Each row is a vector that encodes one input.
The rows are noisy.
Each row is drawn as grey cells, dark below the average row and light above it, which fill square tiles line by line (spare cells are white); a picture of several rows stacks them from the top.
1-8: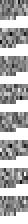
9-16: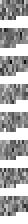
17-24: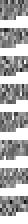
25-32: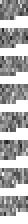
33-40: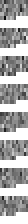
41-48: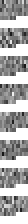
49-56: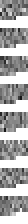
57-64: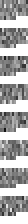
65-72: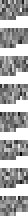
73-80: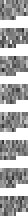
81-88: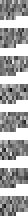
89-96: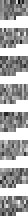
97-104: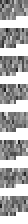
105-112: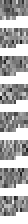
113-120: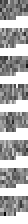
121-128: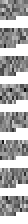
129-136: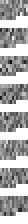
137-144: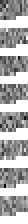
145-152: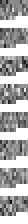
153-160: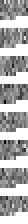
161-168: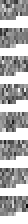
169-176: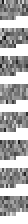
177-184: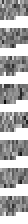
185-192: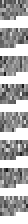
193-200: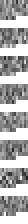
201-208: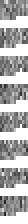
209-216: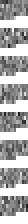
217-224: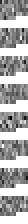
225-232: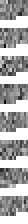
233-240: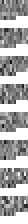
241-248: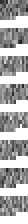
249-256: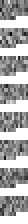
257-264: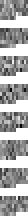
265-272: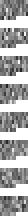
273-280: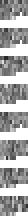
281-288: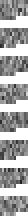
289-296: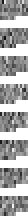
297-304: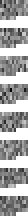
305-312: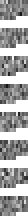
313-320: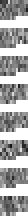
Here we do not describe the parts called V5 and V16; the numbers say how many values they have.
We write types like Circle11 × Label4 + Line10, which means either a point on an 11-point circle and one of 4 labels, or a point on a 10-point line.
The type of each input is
Bool × Bool × Bool × V16 + Line9 × V5.
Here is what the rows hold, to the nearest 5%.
About 25% of them hold a point on a 9-point line and a value of V5. The rest hold three true/false values and a value of V16.
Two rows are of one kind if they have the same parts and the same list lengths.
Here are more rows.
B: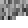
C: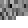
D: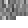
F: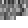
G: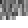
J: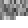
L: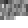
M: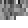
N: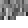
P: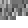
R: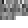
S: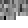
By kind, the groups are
B, C, N
D, F, G, J, L, M, P, R, S

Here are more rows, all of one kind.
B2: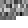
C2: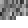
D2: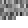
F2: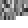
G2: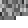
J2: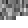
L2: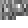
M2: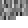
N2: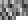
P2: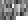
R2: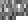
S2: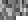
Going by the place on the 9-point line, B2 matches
L2, P2 and R2.
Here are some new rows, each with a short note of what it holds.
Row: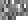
a point on a 9-point line and a value of V5
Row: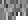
a point on a 9-point line and a value of V5
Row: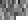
three true/false values and a value of V16
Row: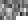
a point on a 9-point line and a value of V5
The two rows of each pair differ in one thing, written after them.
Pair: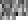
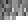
one of the three true/false values
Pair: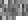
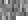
one of the three true/false values
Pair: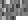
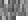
the value of V16
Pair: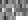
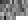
the value of V16
